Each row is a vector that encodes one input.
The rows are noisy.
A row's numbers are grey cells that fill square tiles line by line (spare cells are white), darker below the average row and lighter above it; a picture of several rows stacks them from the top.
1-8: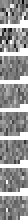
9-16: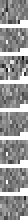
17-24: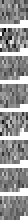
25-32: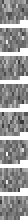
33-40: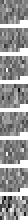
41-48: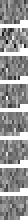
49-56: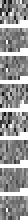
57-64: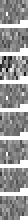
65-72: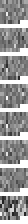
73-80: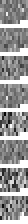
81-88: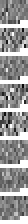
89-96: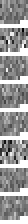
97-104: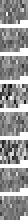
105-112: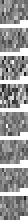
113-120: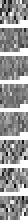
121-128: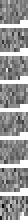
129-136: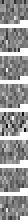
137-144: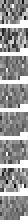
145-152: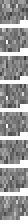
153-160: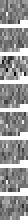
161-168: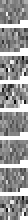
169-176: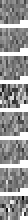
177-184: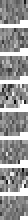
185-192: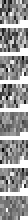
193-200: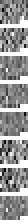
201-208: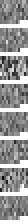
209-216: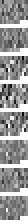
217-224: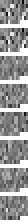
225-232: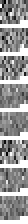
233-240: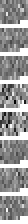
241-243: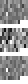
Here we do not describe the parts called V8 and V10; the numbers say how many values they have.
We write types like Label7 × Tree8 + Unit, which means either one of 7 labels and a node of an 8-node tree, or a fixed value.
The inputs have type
Bool × Line6 × V8 × V10 + Line7.
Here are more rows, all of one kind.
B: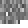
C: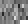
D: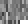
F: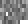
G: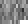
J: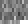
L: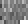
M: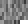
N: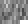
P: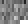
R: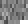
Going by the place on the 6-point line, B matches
M, N and P.
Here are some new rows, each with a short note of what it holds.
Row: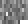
a point on a 6-point line, a true/false value, a value of V8 and a value of V10
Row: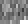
a point on a 6-point line, a true/false value, a value of V8 and a value of V10
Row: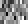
a point on a 7-point line
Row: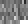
a point on a 6-point line, a true/false value, a value of V8 and a value of V10
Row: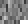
a point on a 6-point line, a true/false value, a value of V8 and a value of V10
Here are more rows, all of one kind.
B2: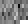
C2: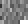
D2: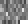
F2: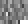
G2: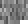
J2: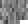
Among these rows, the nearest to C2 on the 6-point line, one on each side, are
B2 and F2.
